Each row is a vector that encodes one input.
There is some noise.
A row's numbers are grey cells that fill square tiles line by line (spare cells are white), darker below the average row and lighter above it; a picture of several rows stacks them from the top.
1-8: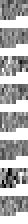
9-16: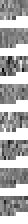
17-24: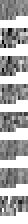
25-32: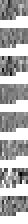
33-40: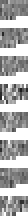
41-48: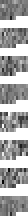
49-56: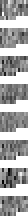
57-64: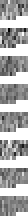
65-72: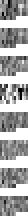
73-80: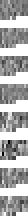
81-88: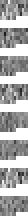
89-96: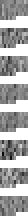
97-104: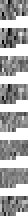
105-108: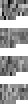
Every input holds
either a node of a 9-node tree, or a list of up to two points on a 6-point line.
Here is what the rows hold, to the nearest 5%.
About 35% of them hold a node of a 9-node tree. The rest are lists of up to two points on a 6-point line: about 5% of all rows are empty, 20% hold one and 40% two.
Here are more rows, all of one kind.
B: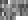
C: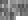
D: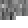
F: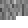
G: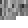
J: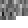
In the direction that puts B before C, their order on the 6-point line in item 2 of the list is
B, G, F, C, J, D.
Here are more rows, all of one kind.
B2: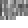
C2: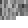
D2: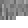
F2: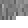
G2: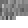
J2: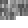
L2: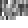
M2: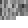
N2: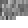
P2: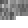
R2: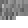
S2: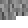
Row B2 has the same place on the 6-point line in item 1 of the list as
D2 and F2.
